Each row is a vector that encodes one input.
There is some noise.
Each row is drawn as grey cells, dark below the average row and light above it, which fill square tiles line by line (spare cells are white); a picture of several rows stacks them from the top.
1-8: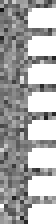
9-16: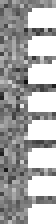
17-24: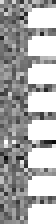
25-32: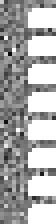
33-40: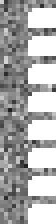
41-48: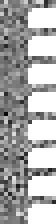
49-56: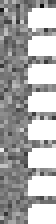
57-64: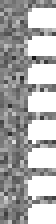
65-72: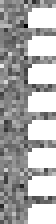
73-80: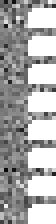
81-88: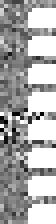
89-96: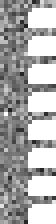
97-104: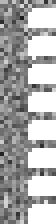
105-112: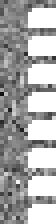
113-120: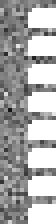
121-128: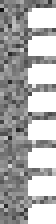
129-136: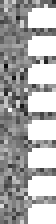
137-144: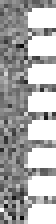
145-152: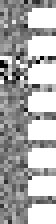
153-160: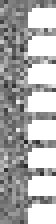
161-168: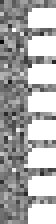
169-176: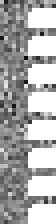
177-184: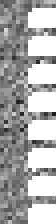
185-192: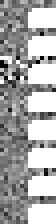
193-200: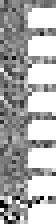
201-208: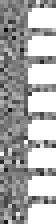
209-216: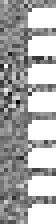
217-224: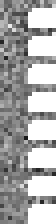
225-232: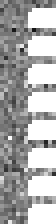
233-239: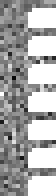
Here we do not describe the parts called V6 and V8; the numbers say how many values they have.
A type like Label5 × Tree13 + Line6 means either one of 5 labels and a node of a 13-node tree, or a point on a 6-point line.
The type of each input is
(Bool × V6 + V8) × Label12 + Unit.
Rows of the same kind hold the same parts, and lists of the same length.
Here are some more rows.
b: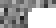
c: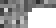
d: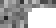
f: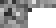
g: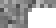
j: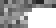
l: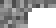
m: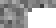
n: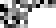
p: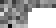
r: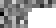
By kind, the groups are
b, d, f, l, p
c, g, j, m, r
n

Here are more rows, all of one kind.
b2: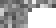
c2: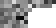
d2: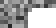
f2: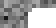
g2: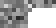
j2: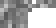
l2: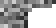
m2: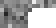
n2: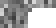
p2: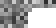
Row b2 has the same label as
j2, m2, n2 and p2.
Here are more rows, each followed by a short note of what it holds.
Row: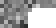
one of 12 labels, a true/false value and a value of V6
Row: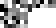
a fixed value
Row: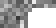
one of 12 labels and a value of V8
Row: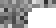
one of 12 labels and a value of V8
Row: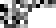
a fixed value
